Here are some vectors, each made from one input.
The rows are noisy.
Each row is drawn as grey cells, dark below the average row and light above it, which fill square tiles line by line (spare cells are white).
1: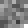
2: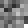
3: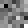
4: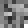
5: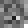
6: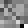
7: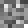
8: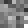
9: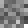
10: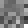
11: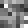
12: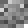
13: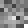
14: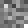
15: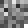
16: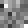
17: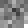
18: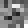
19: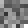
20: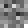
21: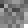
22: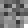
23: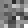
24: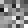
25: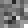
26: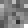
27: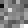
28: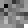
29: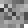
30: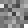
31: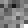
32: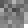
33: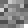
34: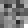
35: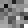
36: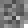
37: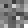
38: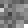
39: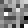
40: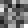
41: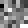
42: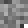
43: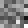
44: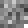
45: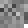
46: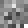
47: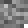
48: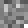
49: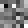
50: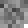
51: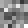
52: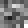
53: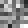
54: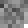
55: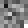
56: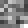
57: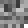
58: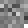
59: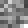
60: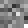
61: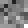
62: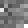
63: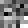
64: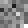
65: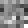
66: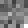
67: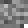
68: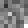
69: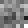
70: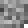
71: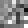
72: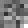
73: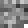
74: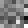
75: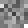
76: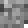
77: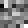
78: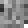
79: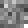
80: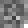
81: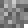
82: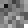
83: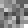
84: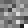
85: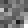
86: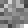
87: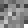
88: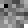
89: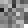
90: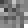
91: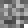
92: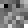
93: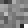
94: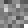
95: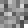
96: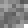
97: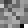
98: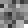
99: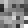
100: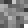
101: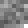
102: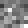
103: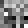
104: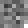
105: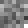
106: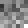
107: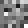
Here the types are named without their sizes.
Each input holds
a label and a true/false value.
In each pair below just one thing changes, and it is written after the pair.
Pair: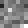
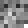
the true/false value
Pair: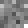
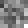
the label
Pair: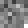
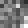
the true/false value
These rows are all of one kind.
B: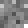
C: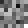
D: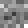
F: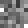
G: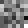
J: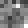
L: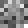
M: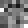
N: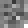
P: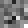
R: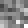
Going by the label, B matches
D and G.
